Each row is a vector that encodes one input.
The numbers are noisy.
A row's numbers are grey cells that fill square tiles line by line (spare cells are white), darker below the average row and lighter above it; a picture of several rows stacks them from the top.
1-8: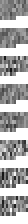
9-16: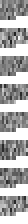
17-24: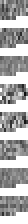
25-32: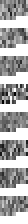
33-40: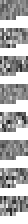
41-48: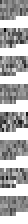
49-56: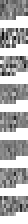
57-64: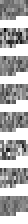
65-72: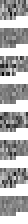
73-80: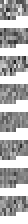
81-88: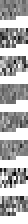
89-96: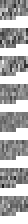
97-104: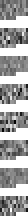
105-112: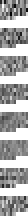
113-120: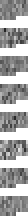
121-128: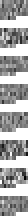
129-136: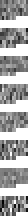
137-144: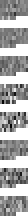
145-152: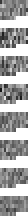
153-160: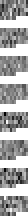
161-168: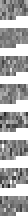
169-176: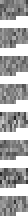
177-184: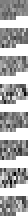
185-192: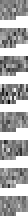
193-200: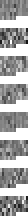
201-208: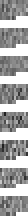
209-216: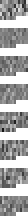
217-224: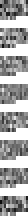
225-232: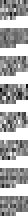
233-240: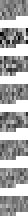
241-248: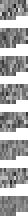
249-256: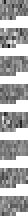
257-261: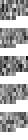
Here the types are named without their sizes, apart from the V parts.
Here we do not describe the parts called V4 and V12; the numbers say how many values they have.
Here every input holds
either a point on a line, or a true/false value and a value of V12, or a value of V4.
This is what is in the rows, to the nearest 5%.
About 15% of them hold a point on a line. About 65% of them hold a true/false value and a value of V12. The rest hold a value of V4.
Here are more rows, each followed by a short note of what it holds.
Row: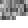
a value of V4
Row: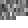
a true/false value and a value of V12
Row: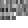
a value of V4
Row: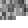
a point on a line
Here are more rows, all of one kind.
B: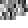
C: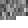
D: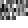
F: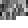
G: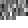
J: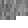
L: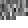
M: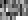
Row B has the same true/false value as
F and J.
